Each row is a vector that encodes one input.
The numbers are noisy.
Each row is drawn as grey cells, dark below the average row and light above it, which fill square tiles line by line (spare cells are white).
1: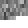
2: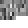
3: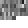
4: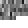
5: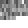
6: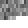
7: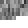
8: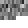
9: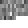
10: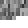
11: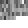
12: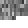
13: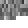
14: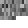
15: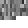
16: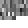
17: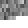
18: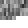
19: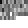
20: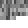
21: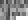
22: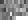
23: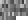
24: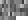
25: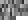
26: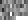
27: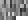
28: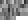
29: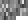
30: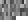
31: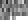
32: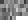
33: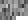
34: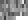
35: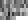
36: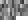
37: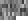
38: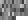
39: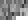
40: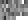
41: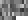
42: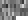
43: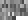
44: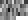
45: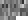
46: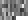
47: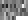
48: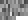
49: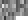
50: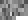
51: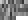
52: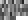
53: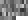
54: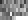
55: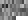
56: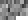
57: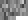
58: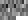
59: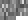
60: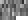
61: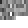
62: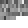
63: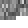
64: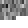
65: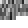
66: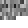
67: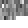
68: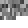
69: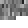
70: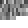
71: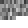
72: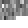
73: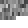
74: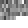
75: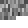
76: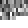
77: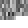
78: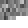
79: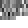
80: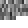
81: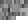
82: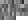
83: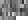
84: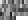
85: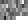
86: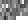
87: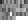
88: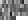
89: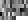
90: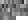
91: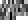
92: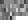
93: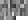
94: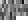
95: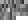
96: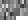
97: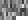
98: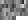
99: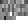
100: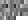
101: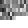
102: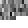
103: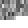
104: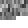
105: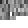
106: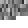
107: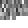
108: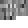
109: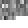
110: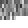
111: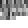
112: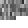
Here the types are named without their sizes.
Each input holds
either a label and a true/false value, or a point on a line.
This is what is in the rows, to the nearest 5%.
About 45% of them hold a label and a true/false value. The rest hold a point on a line.
